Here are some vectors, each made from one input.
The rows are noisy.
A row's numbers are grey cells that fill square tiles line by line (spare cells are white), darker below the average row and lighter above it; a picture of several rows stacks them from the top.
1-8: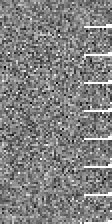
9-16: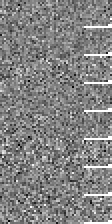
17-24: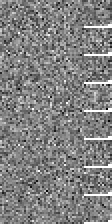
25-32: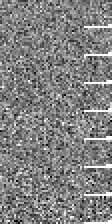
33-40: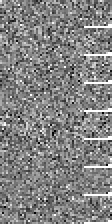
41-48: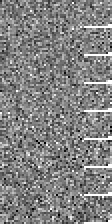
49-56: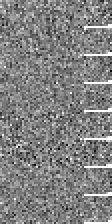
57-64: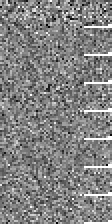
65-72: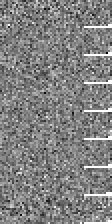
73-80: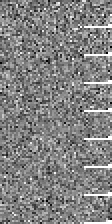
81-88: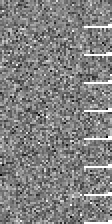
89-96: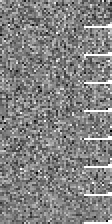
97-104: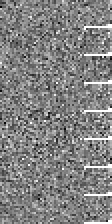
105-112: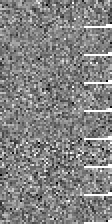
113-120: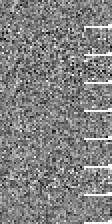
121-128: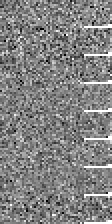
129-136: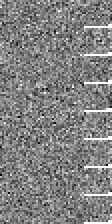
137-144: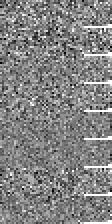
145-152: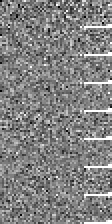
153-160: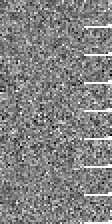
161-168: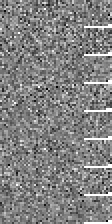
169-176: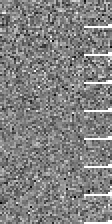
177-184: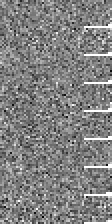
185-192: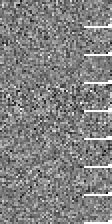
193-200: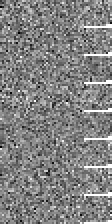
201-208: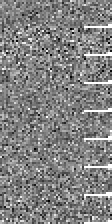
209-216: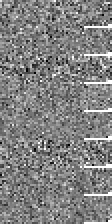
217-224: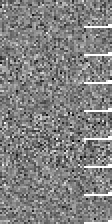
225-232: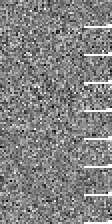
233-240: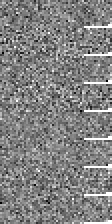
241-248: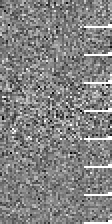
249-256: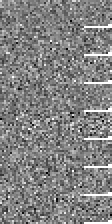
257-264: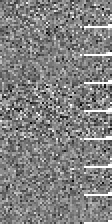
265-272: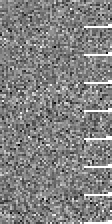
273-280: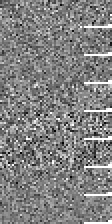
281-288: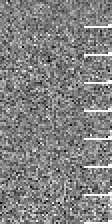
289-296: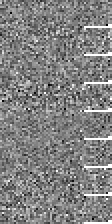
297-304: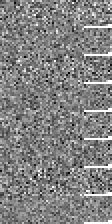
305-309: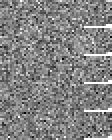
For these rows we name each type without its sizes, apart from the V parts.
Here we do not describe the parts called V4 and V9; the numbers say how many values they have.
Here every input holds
a point on a line, together with either a point on a circle, a value of V4 and a value of V9, or a point on a line.
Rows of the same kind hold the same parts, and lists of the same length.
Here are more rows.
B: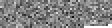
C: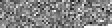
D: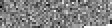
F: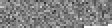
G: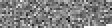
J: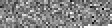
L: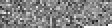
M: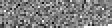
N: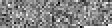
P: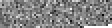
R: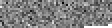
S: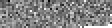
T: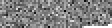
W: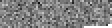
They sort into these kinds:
B, F, L, M, N, P, R, T, W
C, D, G, J, S

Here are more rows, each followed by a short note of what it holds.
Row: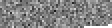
a point on a circle, a point on a line, a value of V4 and a value of V9
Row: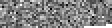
a point on each of two lines
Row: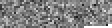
a point on a circle, a point on a line, a value of V4 and a value of V9
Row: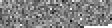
a point on a circle, a point on a line, a value of V4 and a value of V9
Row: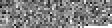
a point on each of two lines
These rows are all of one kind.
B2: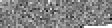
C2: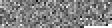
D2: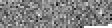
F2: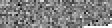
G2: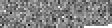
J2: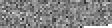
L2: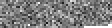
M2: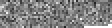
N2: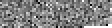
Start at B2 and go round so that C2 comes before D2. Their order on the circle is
B2, G2, M2, C2, F2, J2, L2, N2, D2.
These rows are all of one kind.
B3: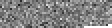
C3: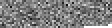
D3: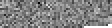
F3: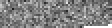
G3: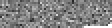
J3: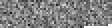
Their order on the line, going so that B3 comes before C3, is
D3, G3, B3, J3, F3, C3.
